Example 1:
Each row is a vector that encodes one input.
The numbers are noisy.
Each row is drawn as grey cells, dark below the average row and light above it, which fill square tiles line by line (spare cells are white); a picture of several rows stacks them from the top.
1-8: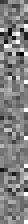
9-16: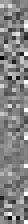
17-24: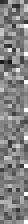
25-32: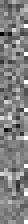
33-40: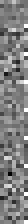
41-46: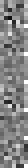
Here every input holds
a point on a 6-point line.
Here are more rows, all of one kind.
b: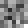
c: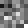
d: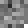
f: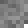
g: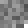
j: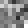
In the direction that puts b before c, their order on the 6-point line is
g, j, b, c, f, d.
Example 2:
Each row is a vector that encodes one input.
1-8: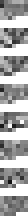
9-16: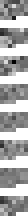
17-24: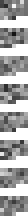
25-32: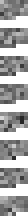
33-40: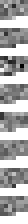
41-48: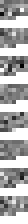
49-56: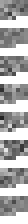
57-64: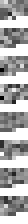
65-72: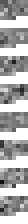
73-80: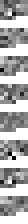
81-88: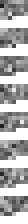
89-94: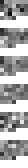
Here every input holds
a node of a 9-node tree.
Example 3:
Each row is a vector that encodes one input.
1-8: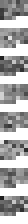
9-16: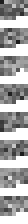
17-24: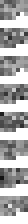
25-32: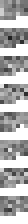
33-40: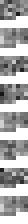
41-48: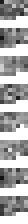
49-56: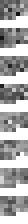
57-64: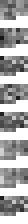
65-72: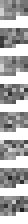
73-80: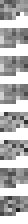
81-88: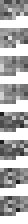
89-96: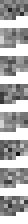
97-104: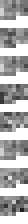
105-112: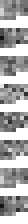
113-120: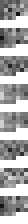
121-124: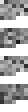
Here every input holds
four true/false values.
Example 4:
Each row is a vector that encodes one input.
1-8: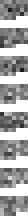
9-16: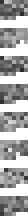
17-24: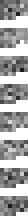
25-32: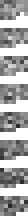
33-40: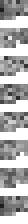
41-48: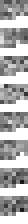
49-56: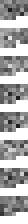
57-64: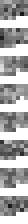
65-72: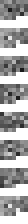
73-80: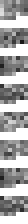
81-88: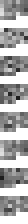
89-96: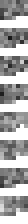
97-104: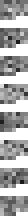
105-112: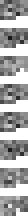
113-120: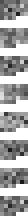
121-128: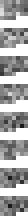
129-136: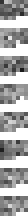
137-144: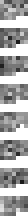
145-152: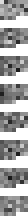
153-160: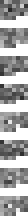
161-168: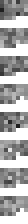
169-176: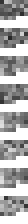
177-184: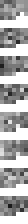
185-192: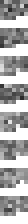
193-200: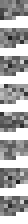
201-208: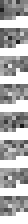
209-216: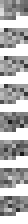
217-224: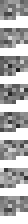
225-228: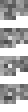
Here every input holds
four true/false values.
